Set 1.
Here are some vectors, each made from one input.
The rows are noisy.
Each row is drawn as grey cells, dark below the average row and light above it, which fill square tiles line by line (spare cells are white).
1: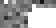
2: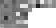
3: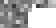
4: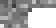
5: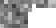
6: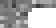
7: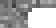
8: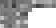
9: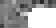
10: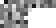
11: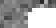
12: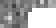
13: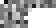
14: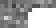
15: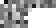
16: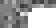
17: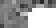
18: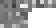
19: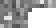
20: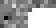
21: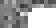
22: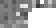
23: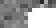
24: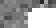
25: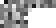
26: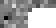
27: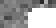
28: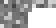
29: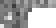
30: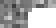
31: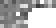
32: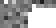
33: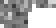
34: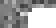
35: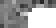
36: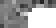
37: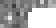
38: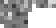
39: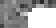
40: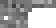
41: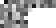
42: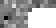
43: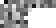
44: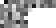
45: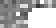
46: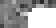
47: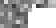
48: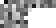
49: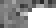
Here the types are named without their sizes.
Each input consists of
a list of points on a line.
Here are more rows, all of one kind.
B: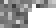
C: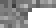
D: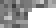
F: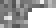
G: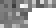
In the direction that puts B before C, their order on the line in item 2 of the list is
F, D, B, C, G.
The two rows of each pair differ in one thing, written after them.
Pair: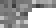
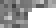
the place on the line in item 1 of the list
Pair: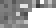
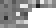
the place on the line in item 2 of the list
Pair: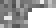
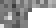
the place on the line in item 2 of the list
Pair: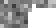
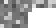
the place on the line in item 2 of the list
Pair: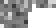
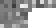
the place on the line in item 1 of the list
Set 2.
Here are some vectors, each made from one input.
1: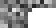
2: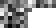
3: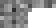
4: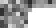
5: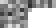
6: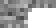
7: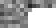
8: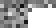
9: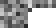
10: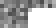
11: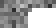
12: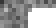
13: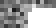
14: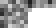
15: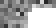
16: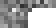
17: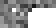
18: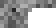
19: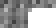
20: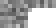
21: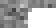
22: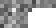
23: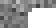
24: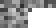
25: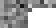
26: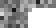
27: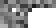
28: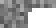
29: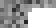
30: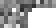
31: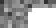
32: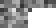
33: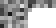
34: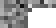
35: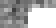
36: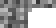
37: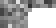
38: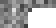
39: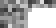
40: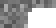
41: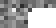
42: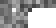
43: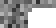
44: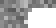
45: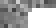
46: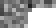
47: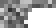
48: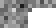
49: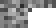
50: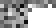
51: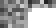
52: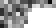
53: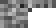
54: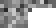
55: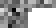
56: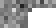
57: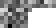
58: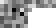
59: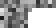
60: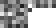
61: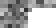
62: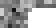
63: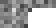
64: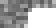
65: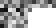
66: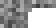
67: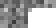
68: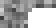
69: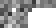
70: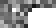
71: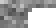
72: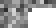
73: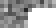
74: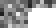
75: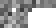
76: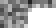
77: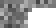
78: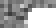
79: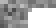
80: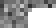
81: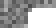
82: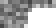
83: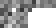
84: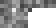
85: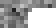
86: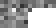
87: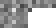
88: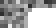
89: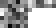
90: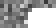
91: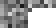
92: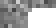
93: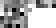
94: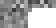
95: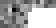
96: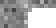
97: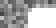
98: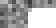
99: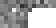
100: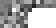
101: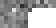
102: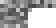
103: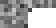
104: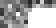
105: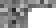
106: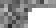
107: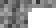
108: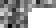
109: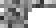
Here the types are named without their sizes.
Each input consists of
a point on a circle, together with either a fixed value, or a node of a tree.
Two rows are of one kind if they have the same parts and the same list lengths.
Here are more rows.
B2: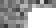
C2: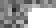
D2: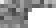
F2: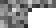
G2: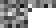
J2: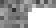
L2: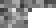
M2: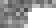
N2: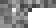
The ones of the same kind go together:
B2, C2, D2, J2, M2
F2, G2, L2, N2

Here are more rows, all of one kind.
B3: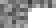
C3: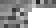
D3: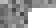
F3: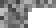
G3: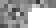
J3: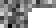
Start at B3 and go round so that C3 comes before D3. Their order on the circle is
B3, G3, F3, C3, J3, D3.
